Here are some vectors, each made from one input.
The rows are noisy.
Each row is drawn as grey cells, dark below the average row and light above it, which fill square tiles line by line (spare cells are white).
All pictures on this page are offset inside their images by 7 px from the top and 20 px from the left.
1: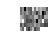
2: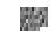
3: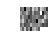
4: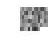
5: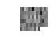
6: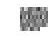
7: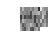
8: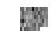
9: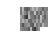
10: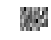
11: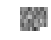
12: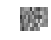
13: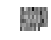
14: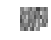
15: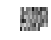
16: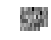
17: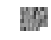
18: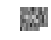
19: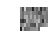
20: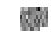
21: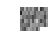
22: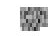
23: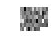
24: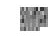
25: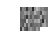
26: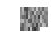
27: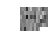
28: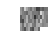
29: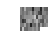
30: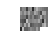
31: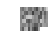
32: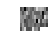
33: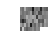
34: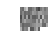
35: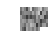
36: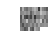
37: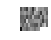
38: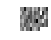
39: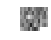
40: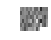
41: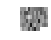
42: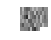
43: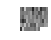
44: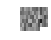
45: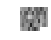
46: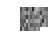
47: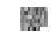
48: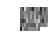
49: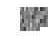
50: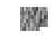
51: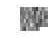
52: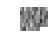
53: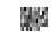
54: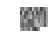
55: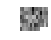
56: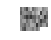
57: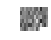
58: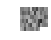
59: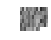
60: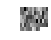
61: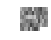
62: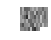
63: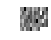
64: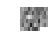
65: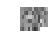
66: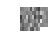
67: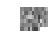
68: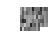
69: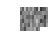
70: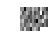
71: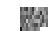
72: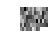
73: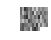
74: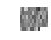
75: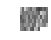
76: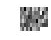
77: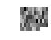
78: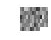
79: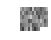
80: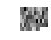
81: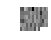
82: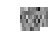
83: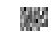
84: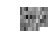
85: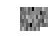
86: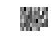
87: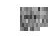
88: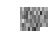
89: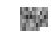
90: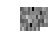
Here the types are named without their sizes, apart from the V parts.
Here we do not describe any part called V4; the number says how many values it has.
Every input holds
a value of V4, together with a list of points on a circle.
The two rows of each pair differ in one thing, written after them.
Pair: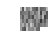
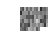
the place on the circle in item 1 of the list
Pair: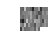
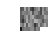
the place on the circle in item 1 of the list
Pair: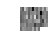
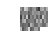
the value of V4
